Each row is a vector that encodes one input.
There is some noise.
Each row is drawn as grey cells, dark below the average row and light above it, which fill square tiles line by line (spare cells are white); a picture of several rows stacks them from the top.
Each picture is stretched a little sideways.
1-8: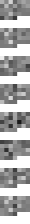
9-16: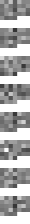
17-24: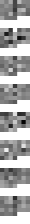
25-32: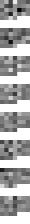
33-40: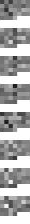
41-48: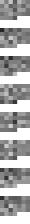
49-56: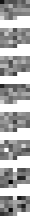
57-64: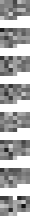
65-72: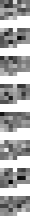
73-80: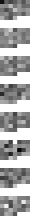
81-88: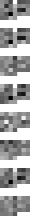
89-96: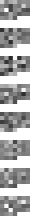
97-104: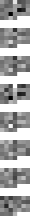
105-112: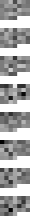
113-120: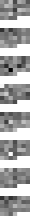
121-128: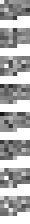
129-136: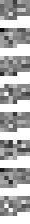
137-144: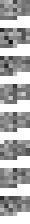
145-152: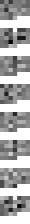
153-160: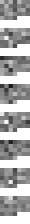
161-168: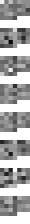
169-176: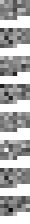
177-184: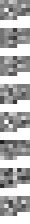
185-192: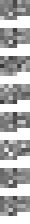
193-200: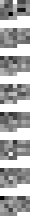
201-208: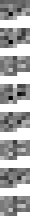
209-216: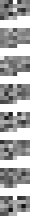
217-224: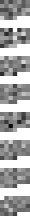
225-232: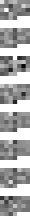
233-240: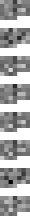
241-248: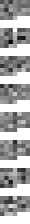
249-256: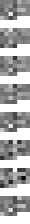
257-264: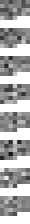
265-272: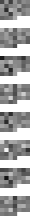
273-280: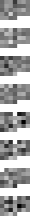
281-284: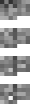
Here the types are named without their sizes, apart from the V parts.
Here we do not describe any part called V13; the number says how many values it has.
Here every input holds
a value of V13, together with either a fixed value, or a node of a tree, or three true/false values.
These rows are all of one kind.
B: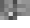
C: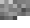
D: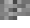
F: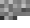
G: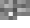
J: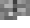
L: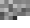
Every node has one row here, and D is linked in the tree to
C and L.
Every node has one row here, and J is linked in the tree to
C and G.
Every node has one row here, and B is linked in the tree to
C and F.
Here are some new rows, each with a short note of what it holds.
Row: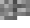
a value of V13
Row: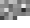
a node of a tree and a value of V13
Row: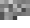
a node of a tree and a value of V13
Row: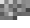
a value of V13
